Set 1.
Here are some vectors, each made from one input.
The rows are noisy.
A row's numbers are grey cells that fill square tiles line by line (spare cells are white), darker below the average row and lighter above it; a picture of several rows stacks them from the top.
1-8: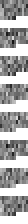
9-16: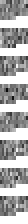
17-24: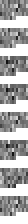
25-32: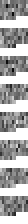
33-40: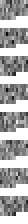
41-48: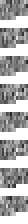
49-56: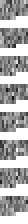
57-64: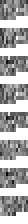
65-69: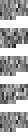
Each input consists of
one of 5 labels.
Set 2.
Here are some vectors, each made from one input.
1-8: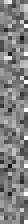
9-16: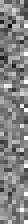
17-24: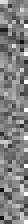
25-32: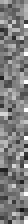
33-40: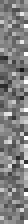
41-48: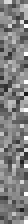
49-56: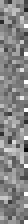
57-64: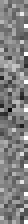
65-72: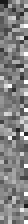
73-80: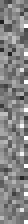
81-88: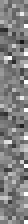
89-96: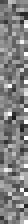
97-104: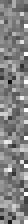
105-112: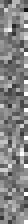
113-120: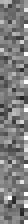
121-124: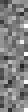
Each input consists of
a point on a 9-point line.
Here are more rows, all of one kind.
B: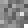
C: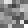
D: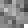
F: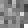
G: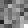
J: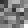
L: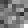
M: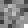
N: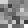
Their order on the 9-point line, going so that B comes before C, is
J, L, G, M, D, F, B, N, C.
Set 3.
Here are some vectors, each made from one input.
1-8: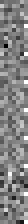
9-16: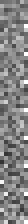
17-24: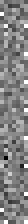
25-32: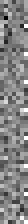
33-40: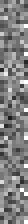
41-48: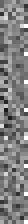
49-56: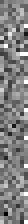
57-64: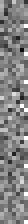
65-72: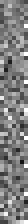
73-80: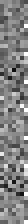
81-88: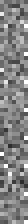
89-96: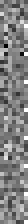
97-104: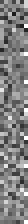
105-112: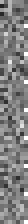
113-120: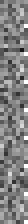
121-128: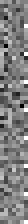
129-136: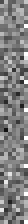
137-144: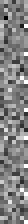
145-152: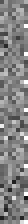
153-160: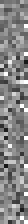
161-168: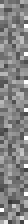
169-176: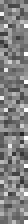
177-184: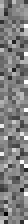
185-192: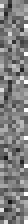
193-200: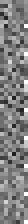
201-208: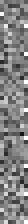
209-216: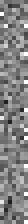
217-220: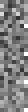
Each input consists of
a point on a 10-point line.
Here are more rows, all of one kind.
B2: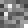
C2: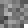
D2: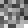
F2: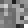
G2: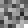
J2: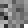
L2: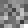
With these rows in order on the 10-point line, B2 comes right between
C2 and F2.
